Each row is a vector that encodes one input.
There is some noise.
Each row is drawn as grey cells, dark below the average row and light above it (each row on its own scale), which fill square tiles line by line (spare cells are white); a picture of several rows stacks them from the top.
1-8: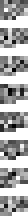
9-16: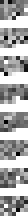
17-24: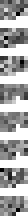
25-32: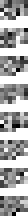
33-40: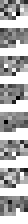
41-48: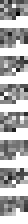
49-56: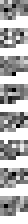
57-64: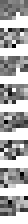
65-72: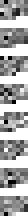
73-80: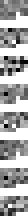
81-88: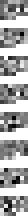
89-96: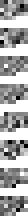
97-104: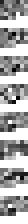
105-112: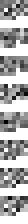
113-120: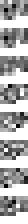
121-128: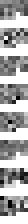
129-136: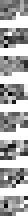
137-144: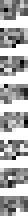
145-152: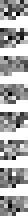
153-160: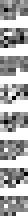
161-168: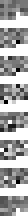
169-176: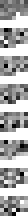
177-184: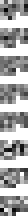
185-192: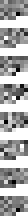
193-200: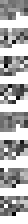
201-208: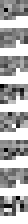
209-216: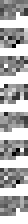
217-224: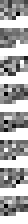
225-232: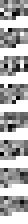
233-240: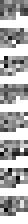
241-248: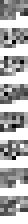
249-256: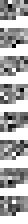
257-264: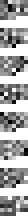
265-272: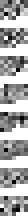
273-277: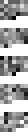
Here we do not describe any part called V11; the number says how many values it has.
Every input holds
a point on a 7-point line, together with either a point on a 7-point line, or a value of V11.
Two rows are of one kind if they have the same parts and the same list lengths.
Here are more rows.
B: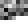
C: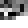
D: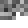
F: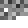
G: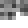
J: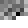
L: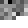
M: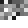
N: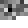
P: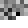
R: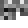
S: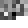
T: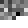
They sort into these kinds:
B, C, D, G, R, S
F, J, L, M, N, P, T

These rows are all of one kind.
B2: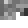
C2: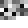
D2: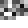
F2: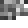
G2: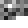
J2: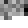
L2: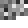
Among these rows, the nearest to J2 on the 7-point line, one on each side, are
G2 and L2.
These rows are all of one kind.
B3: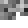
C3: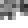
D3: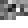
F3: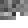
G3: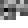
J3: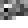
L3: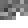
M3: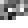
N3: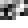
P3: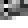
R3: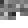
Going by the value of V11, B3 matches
C3 and R3.
